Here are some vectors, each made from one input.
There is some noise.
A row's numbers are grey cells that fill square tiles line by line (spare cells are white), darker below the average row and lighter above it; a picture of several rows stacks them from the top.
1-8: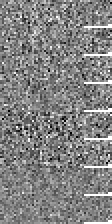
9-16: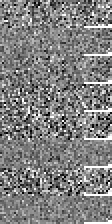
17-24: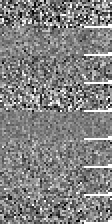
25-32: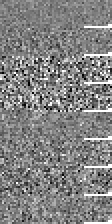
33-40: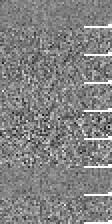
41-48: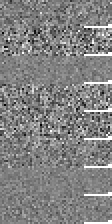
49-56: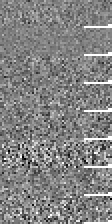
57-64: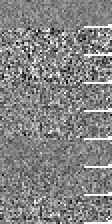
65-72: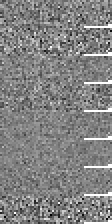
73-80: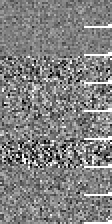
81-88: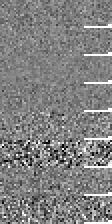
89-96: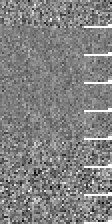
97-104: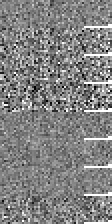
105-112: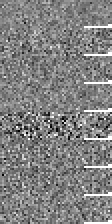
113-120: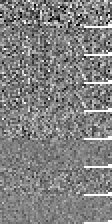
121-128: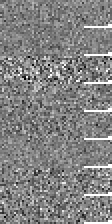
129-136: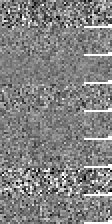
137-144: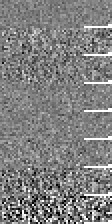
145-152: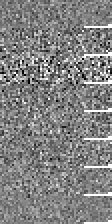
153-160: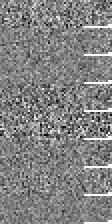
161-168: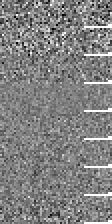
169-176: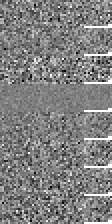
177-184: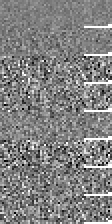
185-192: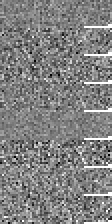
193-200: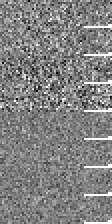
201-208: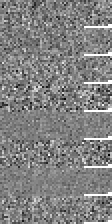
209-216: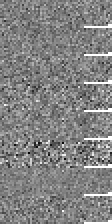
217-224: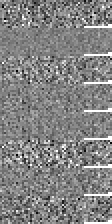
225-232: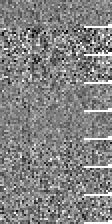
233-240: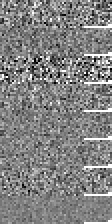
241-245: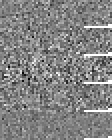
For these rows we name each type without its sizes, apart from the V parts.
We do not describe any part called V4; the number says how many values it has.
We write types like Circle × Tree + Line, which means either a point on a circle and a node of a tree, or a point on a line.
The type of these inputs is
(Line + List(Circle)) × V4.
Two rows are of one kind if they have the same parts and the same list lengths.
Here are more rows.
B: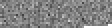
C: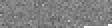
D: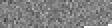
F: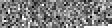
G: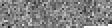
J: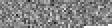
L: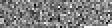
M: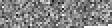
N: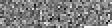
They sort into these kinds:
B, F, G, L
C
D, J
M
N

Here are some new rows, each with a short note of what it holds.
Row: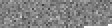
a value of V4, together with a list of one item
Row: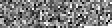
a value of V4, together with the empty list
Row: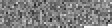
a value of V4, together with a list of three items
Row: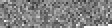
a value of V4, together with a list of three items
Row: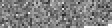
a value of V4, together with a list of three items
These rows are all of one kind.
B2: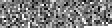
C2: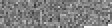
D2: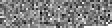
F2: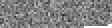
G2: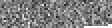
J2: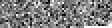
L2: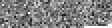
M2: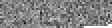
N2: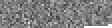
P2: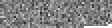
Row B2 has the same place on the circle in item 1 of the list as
G2, L2, M2 and P2.
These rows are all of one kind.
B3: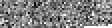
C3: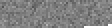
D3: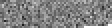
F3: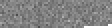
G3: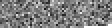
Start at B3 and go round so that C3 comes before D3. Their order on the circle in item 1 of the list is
B3, F3, G3, C3, D3.
